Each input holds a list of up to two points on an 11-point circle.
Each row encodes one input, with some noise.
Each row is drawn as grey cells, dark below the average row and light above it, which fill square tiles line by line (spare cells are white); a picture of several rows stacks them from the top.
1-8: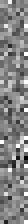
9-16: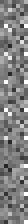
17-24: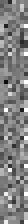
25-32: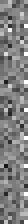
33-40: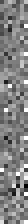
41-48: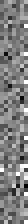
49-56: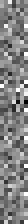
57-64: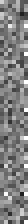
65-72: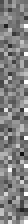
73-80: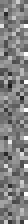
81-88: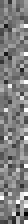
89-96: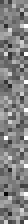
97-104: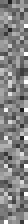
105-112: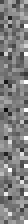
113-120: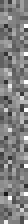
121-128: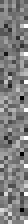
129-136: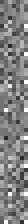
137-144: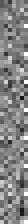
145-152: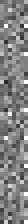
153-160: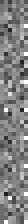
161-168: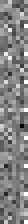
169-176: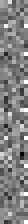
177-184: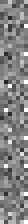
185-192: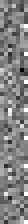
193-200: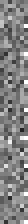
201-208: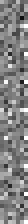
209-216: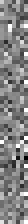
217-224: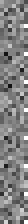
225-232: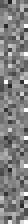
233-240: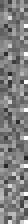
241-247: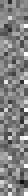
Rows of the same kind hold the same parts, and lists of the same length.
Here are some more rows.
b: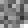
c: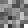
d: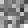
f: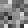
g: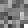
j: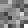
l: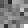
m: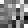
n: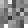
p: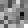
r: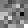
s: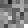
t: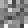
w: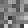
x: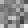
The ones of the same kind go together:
b, d, l, p, r, s, x
c, f, g, j, n, t, w
m

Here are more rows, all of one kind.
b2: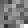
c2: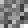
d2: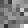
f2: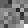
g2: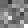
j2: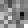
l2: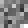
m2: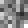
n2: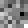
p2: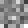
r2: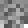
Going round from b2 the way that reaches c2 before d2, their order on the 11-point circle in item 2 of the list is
b2, f2, c2, l2, n2, m2, g2, j2, r2, p2, d2.
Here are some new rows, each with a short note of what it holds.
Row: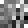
the empty list
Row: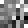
the empty list
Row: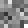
a list of one item
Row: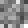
a list of two items
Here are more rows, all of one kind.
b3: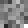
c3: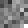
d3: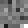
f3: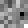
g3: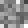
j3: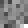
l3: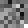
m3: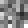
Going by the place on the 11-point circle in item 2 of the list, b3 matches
f3 and g3.
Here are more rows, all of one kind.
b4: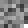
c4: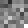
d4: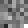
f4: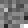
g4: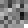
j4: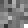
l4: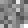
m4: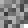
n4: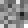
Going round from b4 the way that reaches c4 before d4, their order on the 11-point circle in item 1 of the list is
b4, m4, l4, n4, g4, c4, d4, j4, f4.
